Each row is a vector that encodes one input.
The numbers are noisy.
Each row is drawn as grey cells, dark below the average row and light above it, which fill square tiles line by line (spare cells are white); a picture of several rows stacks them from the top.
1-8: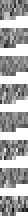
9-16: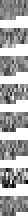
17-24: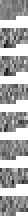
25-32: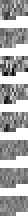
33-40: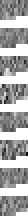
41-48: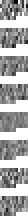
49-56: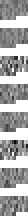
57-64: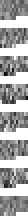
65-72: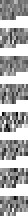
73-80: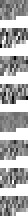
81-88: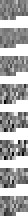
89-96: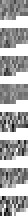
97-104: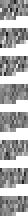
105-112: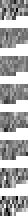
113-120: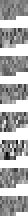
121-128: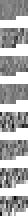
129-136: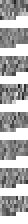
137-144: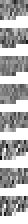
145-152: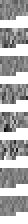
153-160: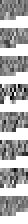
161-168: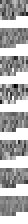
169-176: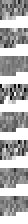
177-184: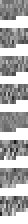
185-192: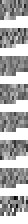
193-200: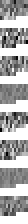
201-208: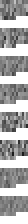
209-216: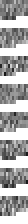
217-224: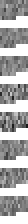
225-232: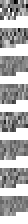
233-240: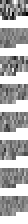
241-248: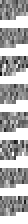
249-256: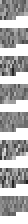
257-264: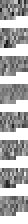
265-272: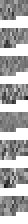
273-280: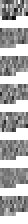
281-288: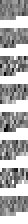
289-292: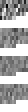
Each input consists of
either a fixed value, or one of 10 labels and a true/false value.
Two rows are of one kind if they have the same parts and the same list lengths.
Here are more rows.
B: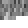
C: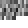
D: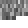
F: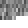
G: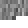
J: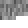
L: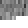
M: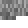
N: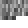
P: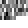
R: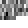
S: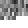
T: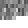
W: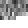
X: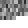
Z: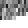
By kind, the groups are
B, C, D, F, G, J, L, M, N, S, T, W, X, Z
P, R

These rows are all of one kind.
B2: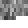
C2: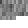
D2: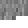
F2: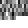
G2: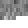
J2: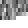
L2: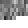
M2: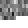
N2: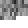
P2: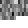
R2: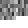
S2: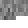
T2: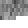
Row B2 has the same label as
D2, F2, G2 and J2.
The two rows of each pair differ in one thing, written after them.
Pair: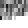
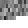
the label
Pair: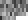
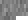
the true/false value
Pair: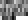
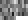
the label
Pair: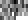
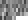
the label
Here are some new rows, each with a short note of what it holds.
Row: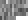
a fixed value
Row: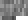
one of 10 labels and a true/false value
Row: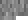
one of 10 labels and a true/false value
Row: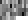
a fixed value
